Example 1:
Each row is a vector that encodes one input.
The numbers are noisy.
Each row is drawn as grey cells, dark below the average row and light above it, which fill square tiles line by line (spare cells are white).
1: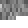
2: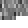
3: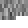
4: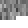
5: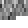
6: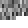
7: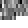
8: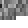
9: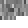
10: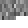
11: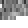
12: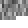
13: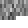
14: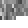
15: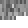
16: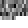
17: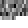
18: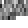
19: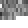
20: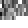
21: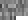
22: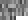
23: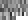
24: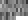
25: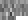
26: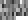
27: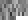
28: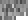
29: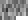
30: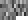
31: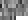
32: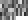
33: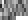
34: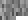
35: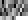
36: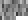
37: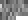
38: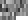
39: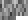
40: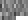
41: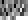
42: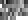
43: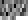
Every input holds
a point on a 9-point line.
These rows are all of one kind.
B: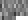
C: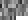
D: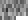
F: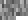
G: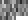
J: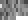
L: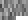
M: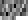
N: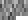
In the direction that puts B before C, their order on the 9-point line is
N, L, B, C, F, D, G, J, M.
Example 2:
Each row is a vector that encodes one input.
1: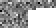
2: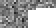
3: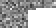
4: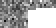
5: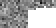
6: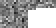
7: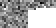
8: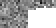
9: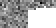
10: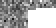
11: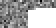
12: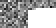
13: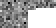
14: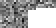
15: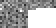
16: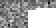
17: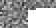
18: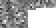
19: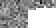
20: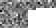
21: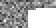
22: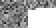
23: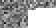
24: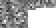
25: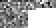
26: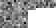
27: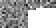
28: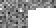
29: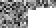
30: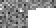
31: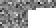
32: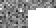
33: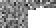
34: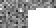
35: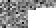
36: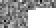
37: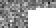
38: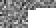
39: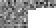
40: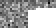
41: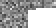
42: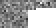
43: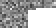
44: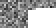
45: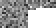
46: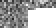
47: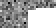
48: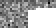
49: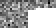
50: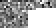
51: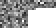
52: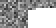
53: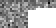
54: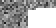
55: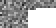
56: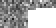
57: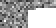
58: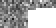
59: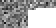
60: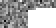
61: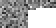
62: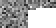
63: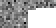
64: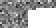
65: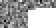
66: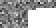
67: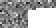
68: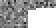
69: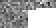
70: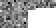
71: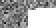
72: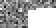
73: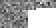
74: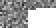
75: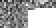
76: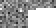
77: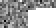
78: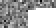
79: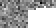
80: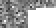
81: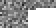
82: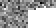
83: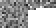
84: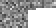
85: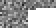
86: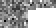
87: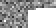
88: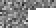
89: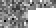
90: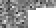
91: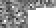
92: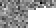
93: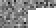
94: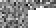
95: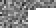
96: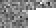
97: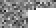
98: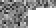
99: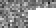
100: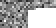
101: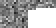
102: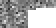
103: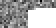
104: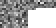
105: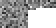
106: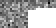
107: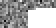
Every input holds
a point on a 14-point circle.
